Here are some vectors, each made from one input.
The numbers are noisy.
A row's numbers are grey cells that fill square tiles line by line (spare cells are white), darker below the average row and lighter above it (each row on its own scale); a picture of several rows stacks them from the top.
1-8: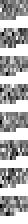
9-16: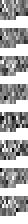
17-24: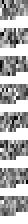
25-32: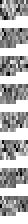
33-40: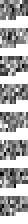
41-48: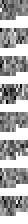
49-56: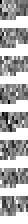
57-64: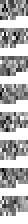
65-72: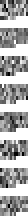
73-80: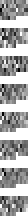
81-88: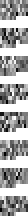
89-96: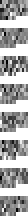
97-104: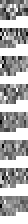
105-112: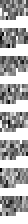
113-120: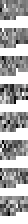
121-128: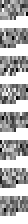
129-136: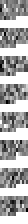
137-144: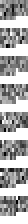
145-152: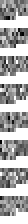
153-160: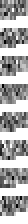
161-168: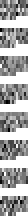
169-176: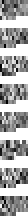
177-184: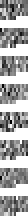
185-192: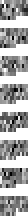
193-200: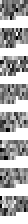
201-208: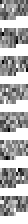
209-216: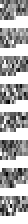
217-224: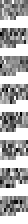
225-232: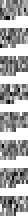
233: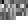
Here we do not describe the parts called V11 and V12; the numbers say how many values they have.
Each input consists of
a true/false value and a value of V11, together with either a point on a 9-point line, or a value of V12.
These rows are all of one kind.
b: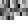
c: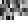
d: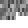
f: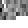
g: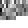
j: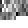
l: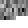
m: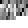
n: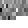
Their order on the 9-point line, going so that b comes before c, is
b, c, d, g, n, f, j, l, m.
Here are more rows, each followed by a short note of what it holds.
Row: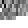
a true/false value, a value of V11 and a value of V12
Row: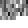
a true/false value, a value of V11 and a value of V12
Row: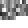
a point on a 9-point line, a true/false value and a value of V11
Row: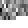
a point on a 9-point line, a true/false value and a value of V11
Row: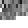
a true/false value, a value of V11 and a value of V12
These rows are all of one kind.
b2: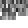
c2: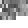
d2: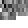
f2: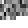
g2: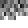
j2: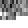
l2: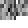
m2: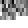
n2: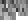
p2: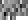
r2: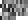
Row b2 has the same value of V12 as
f2 and r2.
